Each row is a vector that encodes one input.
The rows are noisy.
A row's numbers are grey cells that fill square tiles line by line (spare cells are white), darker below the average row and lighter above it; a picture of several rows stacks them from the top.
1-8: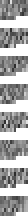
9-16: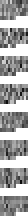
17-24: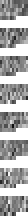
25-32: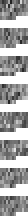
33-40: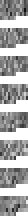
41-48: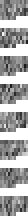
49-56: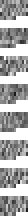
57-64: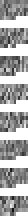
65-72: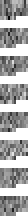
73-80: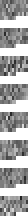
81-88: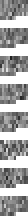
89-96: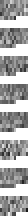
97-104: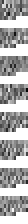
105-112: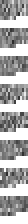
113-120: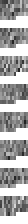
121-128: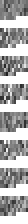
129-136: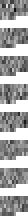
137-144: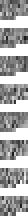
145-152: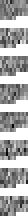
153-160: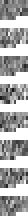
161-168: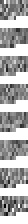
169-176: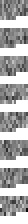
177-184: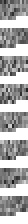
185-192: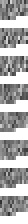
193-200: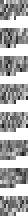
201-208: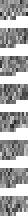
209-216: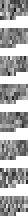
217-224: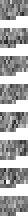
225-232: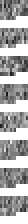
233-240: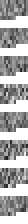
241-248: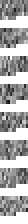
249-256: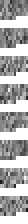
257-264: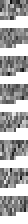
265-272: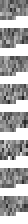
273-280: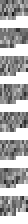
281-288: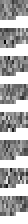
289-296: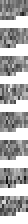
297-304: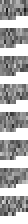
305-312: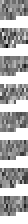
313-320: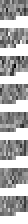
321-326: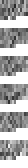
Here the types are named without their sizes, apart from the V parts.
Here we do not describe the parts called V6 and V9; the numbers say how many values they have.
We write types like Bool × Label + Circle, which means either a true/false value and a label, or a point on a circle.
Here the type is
Bool × (Circle + V6) + V9.
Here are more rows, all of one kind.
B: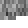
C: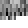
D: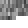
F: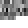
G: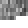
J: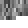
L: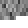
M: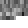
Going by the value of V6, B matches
C and L.
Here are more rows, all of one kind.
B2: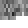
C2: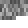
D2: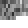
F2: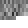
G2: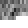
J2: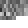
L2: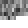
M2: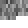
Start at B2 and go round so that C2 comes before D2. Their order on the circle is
B2, C2, J2, F2, G2, D2, L2, M2.
